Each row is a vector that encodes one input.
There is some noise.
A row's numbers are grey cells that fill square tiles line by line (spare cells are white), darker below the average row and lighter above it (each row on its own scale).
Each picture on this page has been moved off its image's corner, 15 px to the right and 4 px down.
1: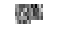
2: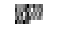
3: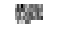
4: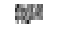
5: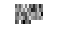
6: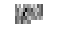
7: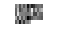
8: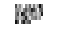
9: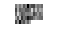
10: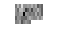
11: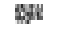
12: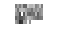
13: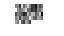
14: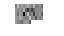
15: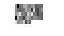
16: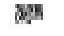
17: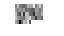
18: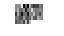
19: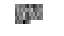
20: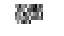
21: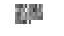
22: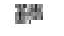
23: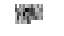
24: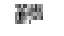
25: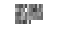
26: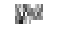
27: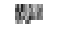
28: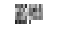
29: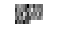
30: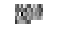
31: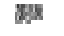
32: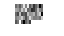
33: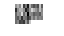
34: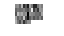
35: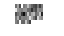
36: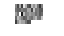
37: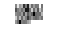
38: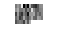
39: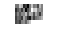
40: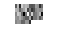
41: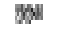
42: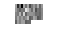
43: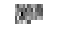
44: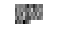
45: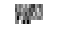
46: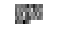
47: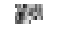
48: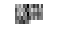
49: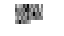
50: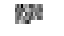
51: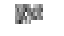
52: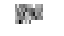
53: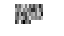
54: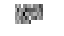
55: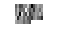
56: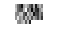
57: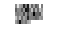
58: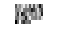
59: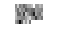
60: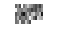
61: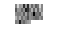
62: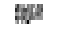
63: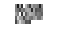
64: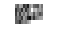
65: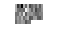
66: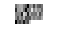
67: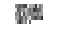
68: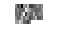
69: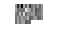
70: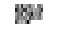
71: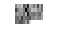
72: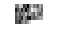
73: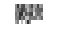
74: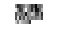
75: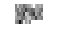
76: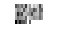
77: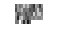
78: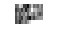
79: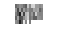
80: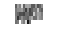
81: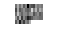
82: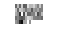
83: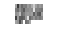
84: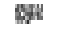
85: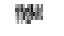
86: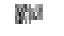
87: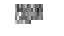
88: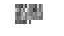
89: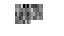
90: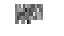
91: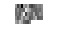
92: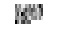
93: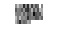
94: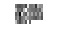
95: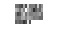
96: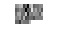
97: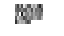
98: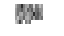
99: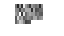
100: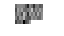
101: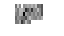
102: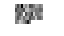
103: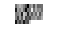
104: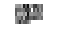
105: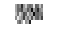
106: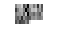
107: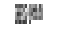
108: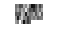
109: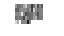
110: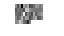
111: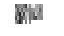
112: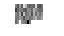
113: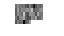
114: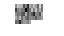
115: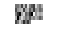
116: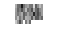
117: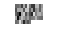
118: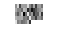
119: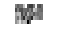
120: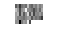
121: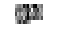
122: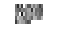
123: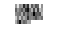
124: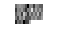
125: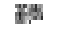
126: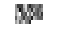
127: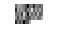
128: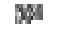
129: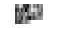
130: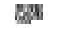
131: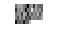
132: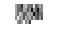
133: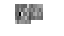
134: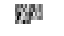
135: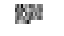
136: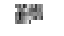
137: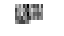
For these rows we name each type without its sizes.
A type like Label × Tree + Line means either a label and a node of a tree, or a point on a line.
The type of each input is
(Bool × Bool × Bool + Unit) × Label.
